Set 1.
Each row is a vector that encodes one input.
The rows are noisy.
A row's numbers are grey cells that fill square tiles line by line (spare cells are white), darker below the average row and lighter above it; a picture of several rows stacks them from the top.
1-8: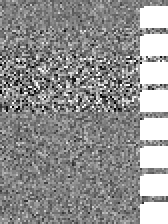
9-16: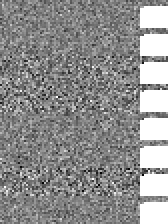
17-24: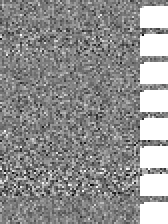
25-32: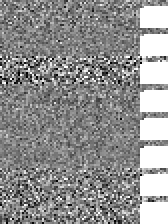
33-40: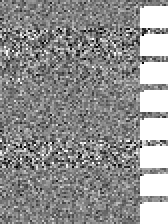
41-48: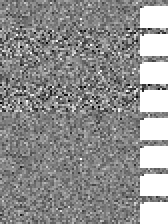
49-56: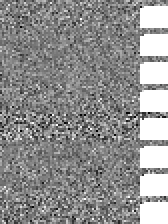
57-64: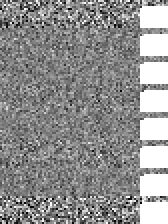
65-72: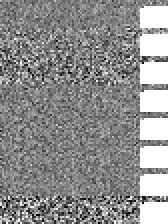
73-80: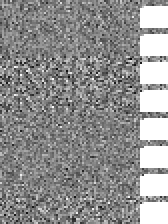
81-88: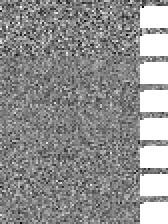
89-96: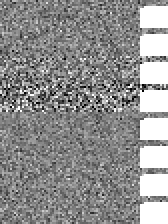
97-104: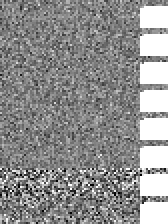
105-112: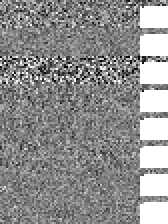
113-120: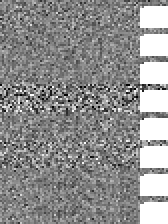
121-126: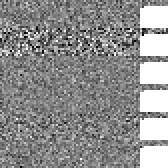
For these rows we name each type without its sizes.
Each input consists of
either a point on a circle, or a point on a line, or a node of a tree.
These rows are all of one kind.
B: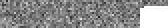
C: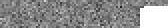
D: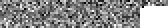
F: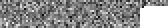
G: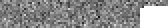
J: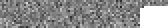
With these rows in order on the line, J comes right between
B and F.
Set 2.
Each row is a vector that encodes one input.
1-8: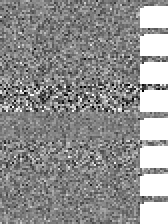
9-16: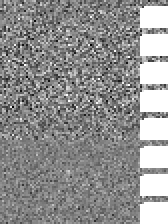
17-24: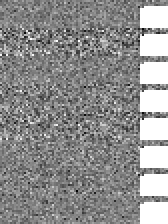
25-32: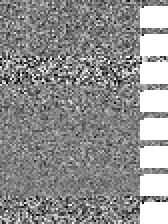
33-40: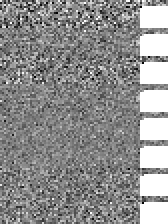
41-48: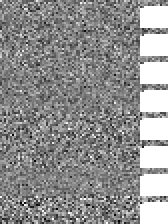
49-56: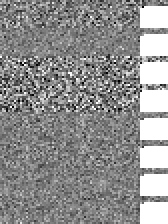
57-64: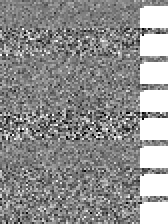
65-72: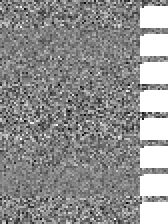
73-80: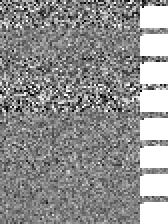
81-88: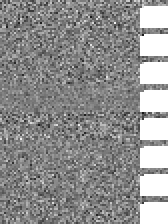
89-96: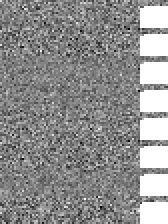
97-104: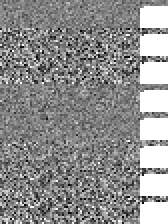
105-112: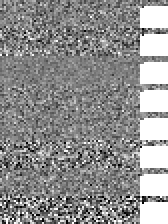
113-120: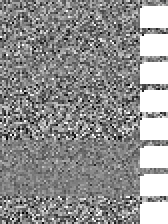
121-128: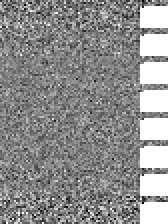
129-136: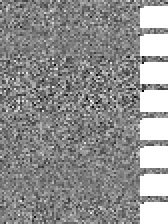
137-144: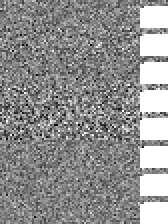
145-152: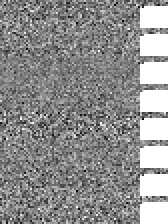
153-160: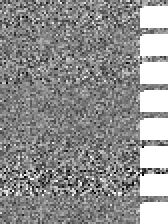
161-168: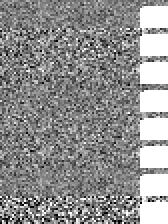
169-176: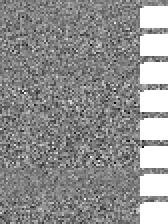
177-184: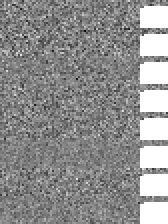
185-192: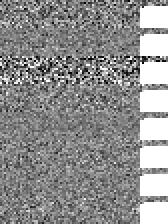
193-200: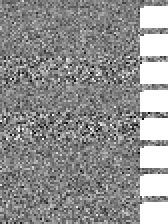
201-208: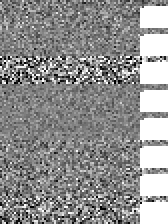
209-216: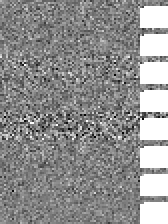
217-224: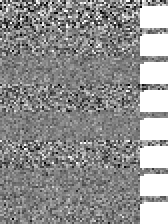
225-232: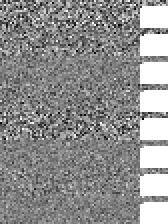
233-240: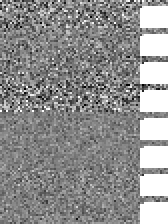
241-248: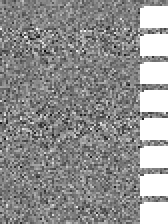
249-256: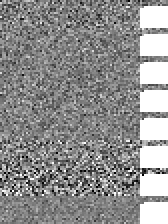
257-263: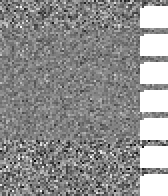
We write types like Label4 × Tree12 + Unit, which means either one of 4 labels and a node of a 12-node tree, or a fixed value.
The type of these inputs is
(Circle16 + Unit) × Line6 + Line11.
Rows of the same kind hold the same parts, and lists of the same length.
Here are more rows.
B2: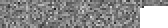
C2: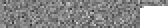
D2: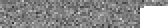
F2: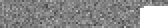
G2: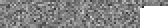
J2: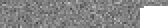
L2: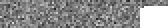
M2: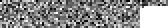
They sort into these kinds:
B2, G2, L2, M2
C2, F2, J2
D2

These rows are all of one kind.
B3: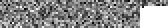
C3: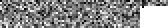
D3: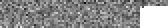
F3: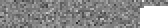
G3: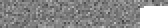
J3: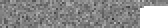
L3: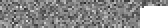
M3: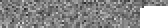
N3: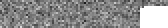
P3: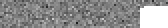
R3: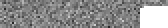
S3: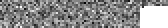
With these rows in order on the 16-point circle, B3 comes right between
G3 and N3.
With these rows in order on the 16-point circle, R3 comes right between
F3 and M3.
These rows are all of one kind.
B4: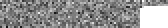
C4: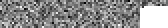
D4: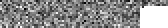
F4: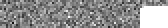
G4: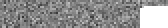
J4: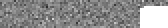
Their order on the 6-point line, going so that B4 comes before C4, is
J4, B4, C4, G4, D4, F4.
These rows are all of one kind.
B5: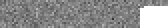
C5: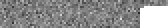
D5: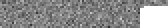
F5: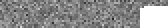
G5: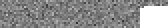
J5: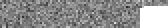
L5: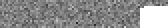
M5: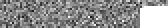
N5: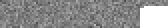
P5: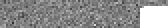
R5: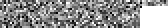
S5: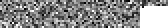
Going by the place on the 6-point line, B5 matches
J5 and S5.
